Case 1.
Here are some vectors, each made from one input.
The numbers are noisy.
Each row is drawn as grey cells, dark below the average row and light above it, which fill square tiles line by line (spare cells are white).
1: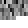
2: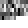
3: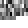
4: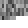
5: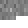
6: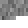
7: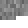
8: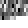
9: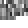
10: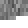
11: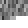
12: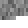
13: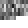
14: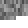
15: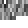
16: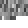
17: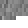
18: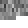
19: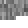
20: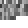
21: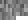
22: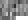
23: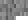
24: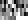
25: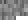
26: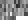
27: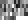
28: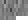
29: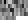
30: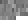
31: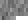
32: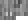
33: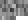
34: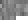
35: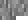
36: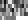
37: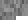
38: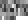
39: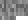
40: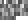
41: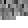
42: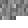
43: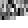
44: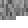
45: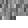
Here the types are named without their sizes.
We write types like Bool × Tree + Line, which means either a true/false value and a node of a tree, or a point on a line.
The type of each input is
Bool × Bool × Bool + Unit.
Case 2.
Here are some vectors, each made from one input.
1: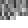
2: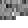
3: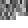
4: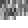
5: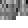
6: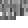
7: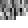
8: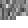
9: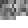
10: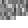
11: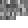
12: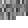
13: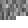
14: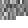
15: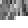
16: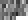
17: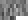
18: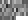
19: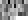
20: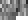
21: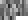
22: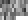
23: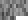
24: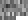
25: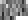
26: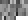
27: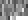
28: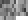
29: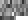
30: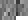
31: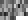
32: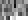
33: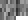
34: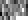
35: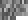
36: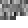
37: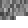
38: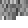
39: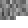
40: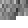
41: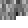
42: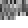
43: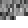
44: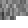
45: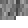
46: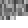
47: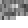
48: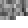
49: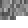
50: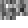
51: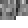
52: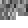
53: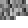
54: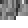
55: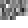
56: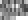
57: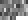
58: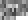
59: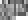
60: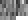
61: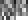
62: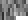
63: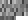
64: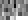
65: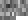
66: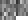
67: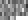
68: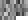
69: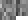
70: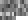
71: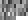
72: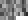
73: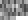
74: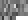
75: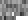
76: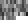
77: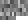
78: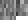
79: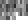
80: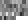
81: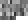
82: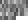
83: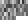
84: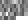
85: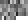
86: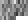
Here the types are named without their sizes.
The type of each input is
Circle.
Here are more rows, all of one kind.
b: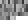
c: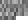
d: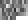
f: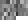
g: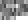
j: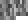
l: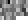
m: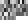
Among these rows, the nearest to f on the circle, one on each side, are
j and m.
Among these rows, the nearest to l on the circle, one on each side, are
d and g.
